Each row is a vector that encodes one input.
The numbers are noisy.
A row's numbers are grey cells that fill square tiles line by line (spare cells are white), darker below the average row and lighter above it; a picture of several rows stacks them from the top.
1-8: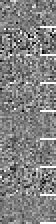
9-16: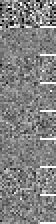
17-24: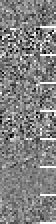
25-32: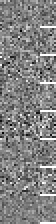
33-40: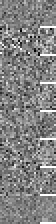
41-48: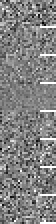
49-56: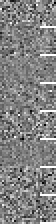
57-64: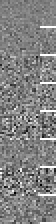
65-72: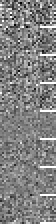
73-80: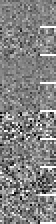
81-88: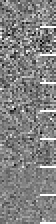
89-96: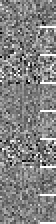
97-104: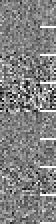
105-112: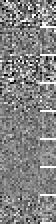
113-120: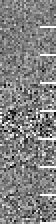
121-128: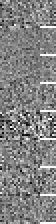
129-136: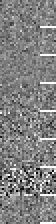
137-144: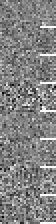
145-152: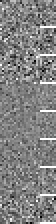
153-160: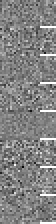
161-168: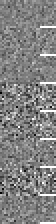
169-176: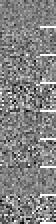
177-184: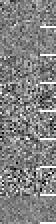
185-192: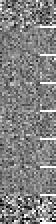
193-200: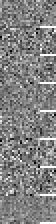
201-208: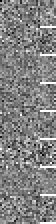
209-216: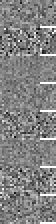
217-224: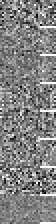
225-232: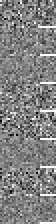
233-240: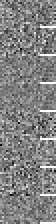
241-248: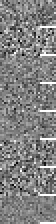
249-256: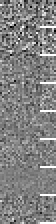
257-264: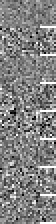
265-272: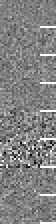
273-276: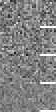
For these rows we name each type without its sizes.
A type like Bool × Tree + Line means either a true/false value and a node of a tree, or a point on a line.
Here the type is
Circle × Label × Tree + Line.
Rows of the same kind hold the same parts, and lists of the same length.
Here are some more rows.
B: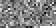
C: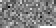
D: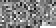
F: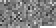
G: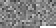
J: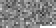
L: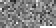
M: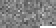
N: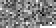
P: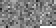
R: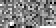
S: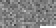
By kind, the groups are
B, R
C, D, F, G, J, L, M, N, P, S

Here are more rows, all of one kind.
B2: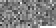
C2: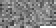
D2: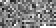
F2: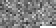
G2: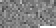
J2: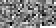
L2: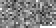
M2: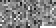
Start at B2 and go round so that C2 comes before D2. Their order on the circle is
B2, M2, F2, L2, J2, C2, D2, G2.
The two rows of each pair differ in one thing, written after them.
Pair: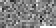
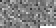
the node of the tree
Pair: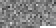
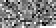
the node of the tree
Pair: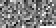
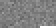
the place on the circle
